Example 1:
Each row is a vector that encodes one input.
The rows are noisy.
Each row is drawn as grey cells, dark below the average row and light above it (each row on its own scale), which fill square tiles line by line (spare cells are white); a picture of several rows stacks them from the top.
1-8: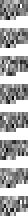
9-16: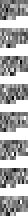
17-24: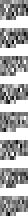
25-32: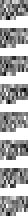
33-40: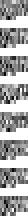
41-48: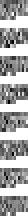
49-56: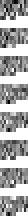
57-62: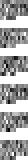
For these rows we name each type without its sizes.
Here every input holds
a point on a line and a true/false value.
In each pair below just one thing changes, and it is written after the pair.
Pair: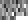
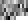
the true/false value
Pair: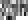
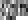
the place on the line
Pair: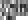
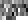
the place on the line
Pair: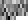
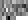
the place on the line
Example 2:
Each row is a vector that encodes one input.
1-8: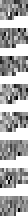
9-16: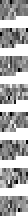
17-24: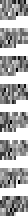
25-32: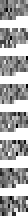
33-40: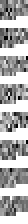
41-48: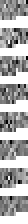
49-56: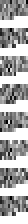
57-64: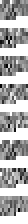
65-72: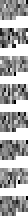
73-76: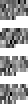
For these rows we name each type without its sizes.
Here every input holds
either a point on a line, or three true/false values.
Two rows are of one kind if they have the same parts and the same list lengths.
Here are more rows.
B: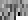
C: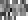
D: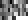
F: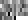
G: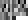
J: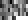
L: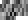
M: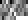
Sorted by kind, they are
B, C, F
D, G, J, L, M

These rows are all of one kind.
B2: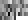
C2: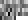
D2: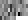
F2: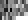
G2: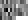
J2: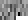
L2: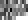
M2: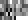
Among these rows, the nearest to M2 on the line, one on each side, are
F2 and G2.
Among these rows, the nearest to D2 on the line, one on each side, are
B2 and J2.
